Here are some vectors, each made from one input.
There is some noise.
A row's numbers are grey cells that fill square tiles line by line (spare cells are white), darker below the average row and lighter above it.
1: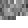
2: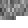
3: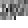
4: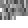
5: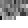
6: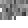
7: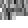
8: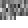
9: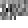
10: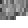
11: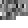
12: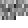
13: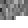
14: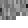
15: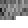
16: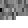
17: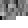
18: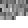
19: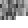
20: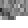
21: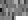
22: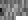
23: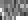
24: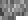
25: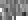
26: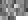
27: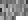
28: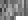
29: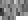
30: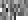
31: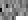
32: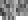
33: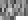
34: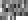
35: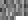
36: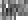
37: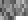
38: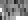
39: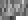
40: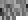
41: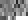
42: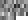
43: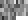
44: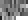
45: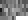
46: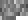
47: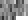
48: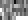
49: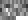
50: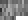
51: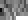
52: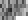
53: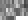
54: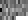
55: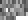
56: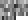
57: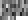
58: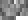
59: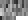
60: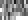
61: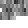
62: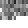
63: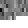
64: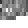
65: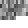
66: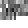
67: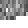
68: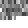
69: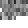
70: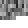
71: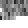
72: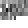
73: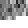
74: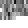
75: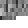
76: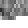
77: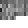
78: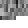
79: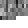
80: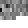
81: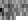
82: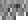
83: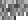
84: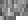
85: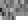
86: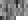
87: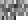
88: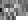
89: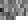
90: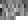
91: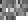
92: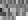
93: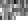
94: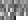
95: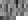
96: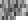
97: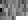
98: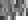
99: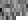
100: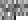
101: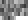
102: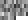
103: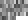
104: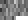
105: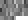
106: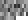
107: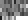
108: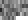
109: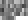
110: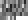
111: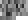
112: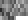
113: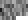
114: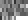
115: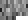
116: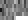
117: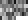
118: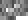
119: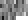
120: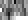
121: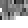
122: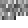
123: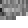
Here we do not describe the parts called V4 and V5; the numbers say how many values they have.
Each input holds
a true/false value and a value of V5, together with either a point on a 6-point circle, or a value of V4.
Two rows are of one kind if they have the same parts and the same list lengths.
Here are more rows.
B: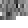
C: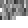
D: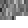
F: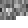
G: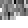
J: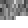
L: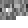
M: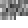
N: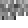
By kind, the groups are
B, C, G, M, N
D, F, J, L

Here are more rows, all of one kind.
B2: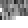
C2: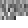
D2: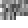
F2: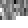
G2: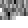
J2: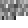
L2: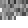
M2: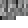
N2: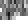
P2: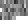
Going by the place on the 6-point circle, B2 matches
F2, G2, N2 and P2.
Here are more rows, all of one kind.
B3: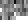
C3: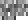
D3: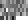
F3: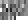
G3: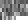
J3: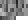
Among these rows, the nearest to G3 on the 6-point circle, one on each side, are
B3 and F3.
